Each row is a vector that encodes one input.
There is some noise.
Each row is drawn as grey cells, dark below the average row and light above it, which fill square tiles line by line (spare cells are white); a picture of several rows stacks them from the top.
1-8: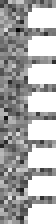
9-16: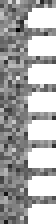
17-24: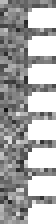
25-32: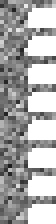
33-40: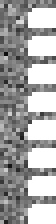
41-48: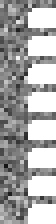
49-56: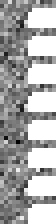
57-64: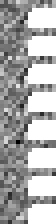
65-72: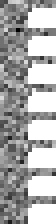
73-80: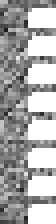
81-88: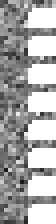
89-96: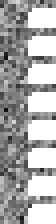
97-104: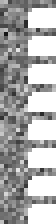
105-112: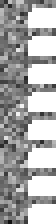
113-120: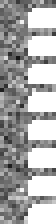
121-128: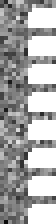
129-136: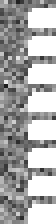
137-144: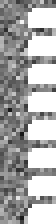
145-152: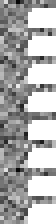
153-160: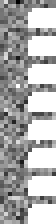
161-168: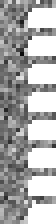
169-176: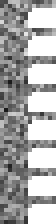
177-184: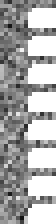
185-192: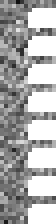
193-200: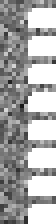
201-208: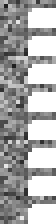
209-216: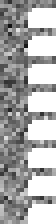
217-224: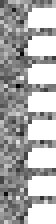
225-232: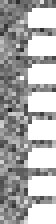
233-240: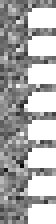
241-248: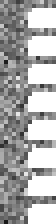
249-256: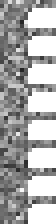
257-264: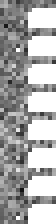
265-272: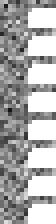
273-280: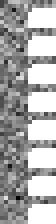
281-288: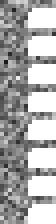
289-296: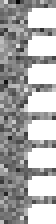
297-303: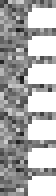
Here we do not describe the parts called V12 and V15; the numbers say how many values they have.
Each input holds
either a point on a 9-point line and a value of V12, or a true/false value and a value of V15.
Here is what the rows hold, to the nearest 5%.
About 40% of them hold a point on a 9-point line and a value of V12. The rest hold a true/false value and a value of V15.
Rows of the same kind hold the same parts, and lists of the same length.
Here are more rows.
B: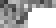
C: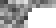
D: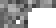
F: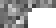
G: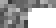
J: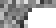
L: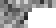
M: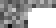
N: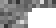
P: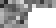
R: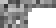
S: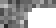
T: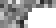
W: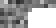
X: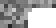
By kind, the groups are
B, C, J, L, P, T
D, F, G, M, N, R, S, W, X

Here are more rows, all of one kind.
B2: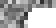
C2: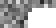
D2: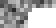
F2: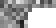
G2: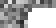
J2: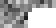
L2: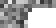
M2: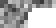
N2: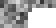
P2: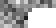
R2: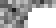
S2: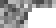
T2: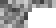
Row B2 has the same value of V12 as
J2, M2, S2 and T2.
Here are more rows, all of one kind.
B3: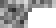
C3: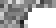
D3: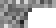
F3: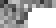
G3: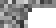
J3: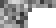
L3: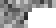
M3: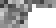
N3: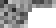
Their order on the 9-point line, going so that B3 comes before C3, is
J3, M3, F3, N3, B3, L3, D3, G3, C3.
